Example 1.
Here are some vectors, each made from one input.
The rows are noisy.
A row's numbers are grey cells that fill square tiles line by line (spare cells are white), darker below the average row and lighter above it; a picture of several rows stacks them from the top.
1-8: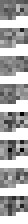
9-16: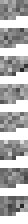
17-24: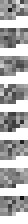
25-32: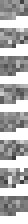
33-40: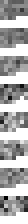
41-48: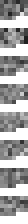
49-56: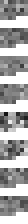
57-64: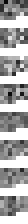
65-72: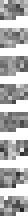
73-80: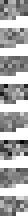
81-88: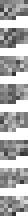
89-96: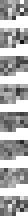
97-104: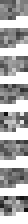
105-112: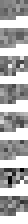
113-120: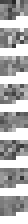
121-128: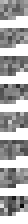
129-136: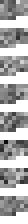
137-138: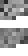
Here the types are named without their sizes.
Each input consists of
a point on a circle and a point on a line.
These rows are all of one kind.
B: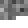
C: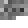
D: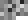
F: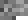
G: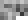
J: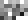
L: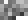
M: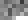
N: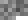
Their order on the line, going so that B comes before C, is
F, L, J, B, C, G, N, M, D.
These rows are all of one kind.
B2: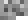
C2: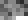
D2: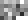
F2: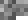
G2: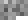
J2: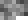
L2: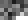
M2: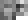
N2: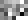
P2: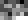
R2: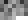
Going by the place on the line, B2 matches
P2 and R2.
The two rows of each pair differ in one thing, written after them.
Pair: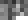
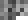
the place on the circle
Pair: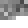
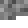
the place on the line
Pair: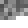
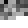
the place on the circle
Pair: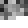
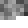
the place on the circle
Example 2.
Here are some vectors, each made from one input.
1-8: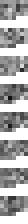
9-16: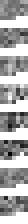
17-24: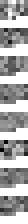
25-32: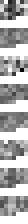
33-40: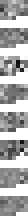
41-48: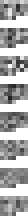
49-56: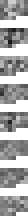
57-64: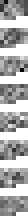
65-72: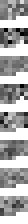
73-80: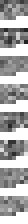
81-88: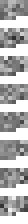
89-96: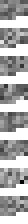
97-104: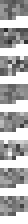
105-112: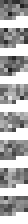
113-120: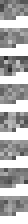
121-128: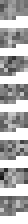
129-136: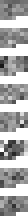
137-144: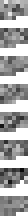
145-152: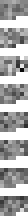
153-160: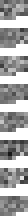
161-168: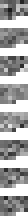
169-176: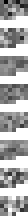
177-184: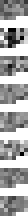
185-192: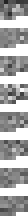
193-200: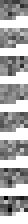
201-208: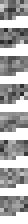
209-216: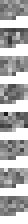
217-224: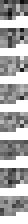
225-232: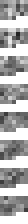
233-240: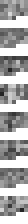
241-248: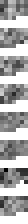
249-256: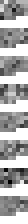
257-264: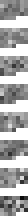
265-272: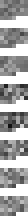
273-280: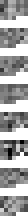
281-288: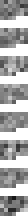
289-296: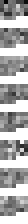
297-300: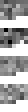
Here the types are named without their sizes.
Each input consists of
a point on a line, together with either a point on a circle, or a fixed value.
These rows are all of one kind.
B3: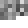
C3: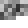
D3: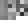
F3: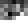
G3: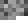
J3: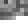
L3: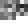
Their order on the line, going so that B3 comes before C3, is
L3, D3, F3, B3, C3, G3, J3.
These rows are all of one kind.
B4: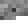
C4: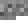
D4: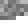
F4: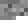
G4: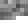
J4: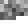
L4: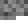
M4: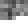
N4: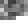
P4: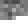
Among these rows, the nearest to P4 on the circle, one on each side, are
F4 and M4.
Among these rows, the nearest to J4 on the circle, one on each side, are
C4 and L4.
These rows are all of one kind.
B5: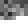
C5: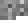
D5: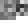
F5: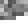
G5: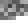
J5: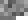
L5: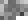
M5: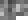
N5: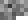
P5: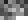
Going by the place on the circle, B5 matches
J5 and P5.
